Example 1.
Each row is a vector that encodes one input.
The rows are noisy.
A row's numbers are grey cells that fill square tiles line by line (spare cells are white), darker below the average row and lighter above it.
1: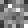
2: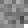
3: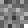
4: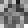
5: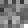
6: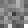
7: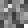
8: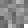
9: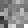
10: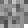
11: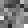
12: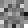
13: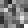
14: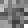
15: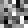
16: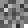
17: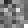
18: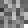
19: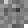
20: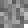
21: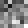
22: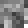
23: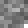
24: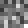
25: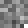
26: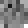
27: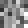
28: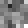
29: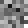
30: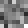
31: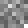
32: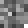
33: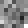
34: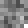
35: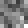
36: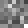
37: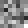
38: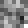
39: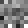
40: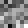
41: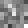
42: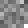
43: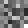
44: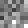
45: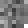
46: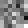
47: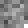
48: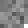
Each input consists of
four true/false values.
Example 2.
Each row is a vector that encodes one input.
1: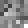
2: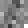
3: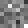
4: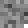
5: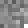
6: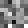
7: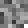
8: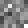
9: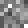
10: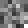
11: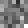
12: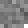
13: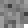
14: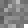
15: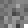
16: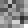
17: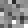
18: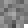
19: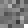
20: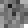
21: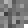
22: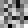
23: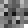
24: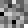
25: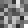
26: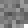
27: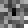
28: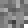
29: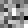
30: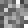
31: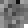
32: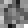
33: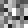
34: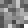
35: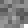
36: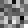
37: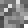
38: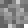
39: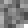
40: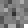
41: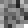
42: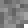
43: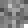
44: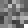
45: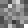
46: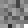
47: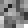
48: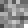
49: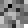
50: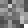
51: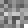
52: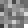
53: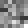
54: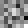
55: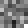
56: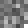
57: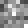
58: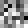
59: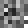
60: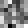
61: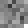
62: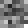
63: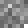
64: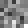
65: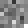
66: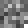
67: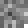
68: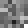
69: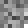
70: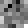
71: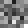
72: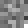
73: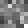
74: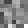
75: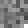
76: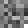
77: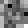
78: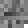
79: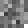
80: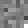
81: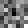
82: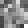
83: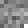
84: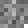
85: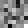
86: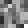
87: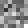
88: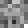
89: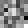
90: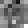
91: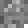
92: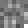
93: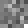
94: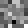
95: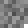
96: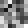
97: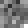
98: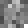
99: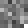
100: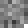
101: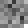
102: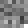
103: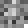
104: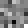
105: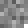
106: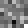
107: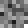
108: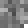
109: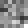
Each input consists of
four true/false values.
